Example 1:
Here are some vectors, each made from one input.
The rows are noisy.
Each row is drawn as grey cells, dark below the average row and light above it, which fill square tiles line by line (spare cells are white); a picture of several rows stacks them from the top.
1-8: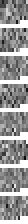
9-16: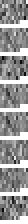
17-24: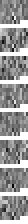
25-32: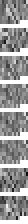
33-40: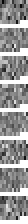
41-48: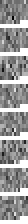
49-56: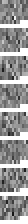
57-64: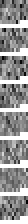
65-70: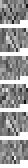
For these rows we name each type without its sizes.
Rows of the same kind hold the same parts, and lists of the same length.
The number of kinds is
2.
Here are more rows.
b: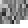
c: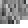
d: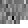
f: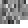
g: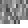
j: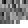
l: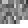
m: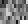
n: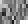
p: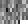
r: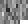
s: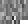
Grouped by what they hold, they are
b, c, f, j, m, n
d, g, l, p, r, s

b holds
a node of a tree.
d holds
a point on a line.
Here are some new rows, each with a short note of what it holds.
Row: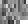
a node of a tree
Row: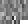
a point on a line
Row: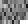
a node of a tree
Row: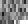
a node of a tree
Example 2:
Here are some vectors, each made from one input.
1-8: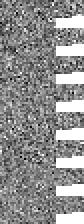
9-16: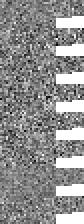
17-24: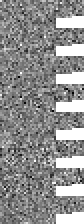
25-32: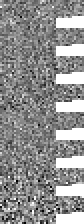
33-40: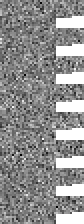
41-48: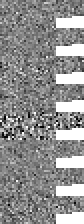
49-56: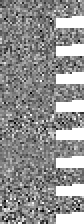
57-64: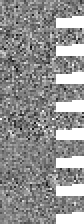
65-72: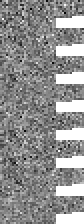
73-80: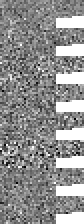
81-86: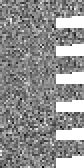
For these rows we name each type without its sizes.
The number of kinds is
3.
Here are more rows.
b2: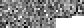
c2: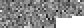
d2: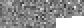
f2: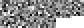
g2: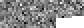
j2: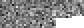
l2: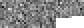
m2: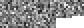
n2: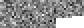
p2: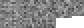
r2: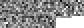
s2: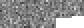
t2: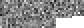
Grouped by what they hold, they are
b2, d2, j2, l2, p2, r2, s2, t2
c2, g2, m2, n2
f2

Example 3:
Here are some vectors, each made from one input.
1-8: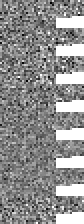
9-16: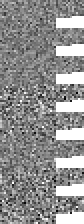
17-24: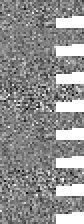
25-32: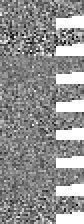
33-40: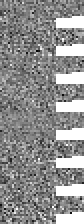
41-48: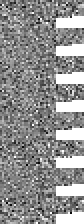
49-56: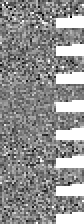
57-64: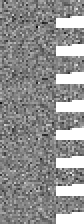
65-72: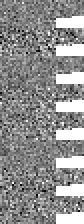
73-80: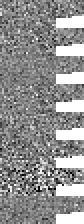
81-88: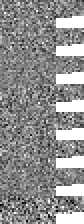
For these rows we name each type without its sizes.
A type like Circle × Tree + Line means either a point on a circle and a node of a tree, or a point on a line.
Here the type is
Bool × (Circle + Unit).
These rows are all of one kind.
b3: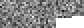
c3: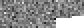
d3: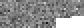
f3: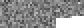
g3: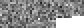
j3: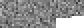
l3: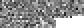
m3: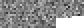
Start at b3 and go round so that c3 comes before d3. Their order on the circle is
b3, m3, j3, f3, l3, g3, c3, d3.
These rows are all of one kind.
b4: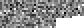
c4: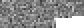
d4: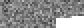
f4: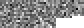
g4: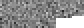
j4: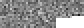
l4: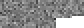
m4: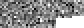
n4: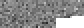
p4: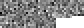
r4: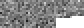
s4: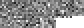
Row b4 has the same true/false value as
f4, m4 and s4.
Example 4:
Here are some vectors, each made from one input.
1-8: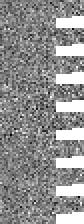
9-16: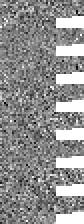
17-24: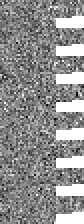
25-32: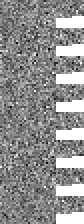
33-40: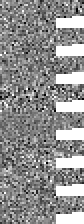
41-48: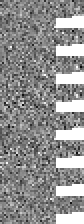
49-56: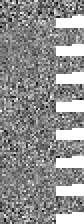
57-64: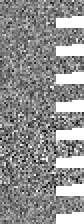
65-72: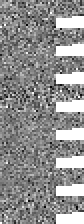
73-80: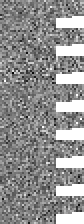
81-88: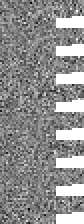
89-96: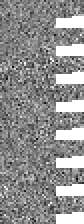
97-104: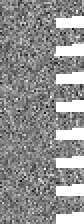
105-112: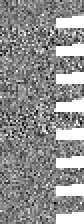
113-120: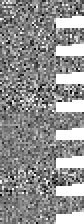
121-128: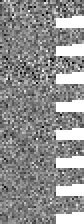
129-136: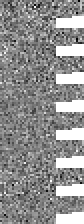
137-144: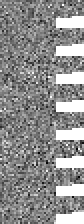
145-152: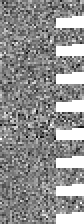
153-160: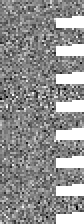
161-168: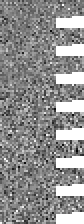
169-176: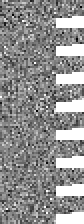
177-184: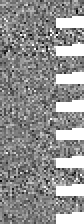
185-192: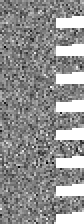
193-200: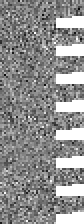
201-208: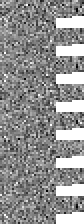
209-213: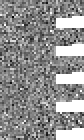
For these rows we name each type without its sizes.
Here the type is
Bool × (Circle + Unit).
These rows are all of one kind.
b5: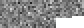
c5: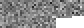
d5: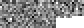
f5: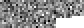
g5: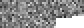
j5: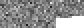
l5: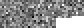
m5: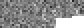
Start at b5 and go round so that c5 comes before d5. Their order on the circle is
b5, f5, c5, m5, g5, j5, l5, d5.
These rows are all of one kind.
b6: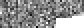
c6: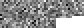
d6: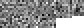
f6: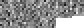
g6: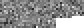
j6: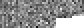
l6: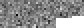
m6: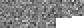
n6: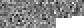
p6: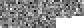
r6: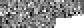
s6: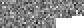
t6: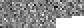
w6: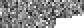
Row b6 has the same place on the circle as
f6, j6, r6 and w6.
